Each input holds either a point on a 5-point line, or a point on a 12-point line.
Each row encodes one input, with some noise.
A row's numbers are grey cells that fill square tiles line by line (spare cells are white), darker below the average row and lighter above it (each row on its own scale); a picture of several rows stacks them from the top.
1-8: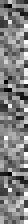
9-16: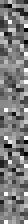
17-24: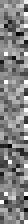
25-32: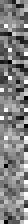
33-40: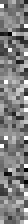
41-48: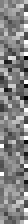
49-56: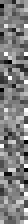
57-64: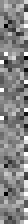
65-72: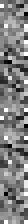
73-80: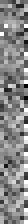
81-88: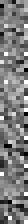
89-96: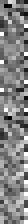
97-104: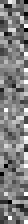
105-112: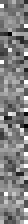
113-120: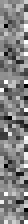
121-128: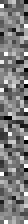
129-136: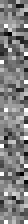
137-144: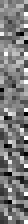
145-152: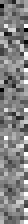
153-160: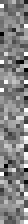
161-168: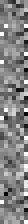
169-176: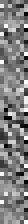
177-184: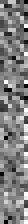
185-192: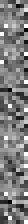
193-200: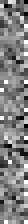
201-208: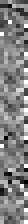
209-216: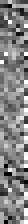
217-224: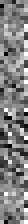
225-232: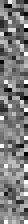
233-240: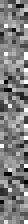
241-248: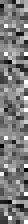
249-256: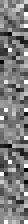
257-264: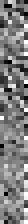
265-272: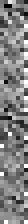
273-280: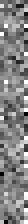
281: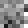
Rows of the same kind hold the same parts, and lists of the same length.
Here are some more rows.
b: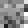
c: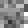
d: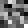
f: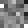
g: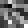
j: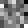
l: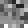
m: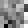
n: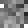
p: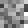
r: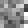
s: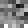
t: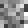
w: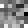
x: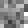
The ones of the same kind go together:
b, c, m, p, r, t, x
d, f, g, j, l, n, s, w

